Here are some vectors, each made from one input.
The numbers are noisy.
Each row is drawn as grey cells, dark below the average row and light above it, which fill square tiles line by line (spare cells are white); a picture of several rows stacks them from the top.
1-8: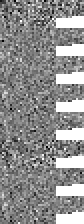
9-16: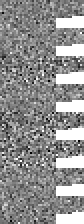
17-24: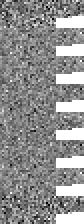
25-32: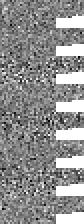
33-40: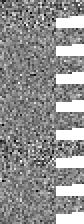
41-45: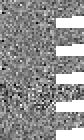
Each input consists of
either a point on a 5-point line, or three true/false values.
